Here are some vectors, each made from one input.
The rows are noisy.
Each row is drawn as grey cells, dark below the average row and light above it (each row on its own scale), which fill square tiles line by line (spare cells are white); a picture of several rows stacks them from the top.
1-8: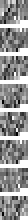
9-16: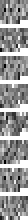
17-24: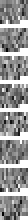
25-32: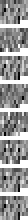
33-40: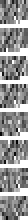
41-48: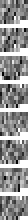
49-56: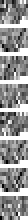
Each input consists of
a point on a 5-point circle and one of 6 labels.
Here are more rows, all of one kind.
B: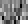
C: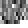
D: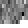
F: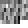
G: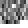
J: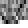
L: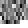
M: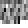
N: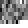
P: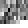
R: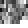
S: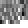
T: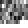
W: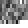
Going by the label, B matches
F, M and T.
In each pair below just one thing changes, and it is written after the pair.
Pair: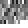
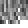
the place on the 5-point circle
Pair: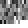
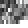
the place on the 5-point circle
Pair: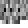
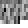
the label
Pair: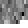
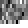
the label
